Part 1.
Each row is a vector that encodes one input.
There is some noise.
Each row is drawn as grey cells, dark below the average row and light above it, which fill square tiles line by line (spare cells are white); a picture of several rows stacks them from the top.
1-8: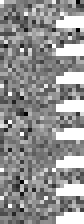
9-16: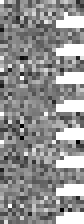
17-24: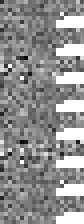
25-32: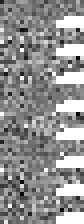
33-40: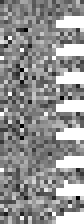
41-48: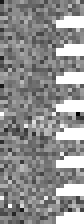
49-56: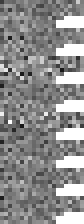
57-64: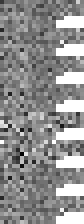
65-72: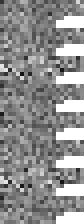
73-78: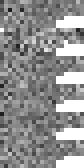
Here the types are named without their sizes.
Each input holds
either a label, or a point on a line.
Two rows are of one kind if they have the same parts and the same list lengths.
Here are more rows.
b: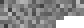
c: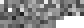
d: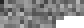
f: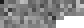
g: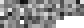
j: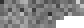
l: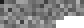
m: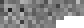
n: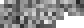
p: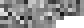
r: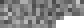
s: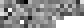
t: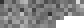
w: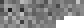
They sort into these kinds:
b, d, f, j, l, m, r, t, w
c, g, n, p, s

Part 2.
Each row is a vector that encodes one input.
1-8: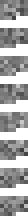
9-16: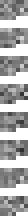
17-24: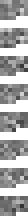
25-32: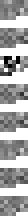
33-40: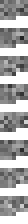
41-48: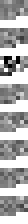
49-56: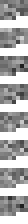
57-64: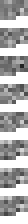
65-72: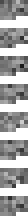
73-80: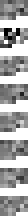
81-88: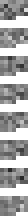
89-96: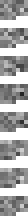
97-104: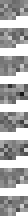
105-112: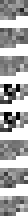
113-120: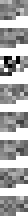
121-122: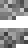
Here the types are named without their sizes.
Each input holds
a list of points on a line.
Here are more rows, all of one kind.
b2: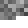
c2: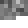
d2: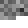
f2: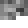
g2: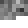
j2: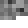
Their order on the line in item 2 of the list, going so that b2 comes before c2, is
f2, b2, j2, g2, d2, c2.
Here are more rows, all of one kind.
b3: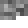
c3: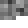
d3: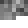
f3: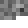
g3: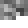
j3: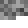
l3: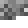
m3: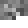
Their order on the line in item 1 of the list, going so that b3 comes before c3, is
m3, g3, b3, c3, d3, f3, j3, l3.
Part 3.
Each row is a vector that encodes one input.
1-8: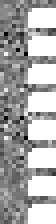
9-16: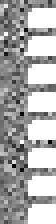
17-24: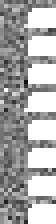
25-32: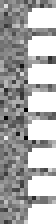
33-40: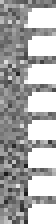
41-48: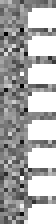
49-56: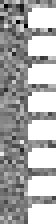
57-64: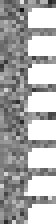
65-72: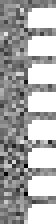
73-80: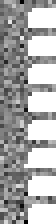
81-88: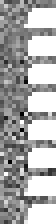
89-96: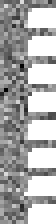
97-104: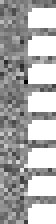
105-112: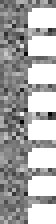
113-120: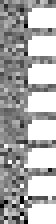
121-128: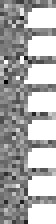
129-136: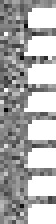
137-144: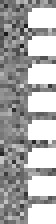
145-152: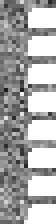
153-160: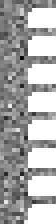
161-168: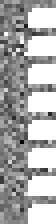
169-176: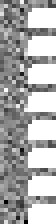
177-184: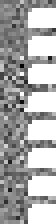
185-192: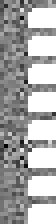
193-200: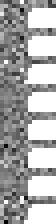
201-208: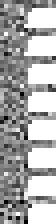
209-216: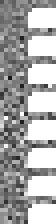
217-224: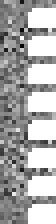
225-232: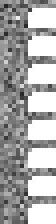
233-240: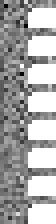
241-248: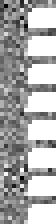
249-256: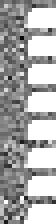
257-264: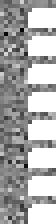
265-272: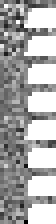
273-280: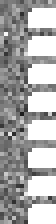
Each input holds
either a point on a 5-point line and a point on a 14-point line, or a point on a 9-point line.
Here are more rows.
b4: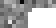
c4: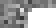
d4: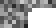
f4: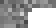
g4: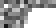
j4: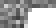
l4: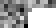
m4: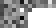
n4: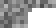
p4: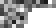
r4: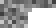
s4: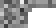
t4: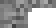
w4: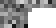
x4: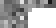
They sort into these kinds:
b4, g4, l4, n4, p4, r4, s4, x4
c4, d4, f4, j4, m4, t4, w4

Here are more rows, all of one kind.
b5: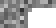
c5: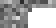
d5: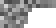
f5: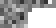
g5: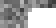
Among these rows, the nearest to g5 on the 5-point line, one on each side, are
b5 and f5.
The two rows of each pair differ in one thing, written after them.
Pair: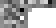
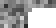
the place on the 5-point line
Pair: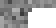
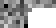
the place on the 14-point line
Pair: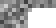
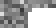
the place on the 14-point line
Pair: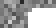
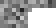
the place on the 5-point line
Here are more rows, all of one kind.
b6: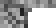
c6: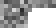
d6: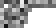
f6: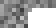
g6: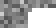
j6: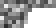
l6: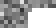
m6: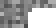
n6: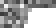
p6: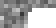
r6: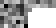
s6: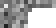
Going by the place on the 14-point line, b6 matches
c6, j6 and p6.
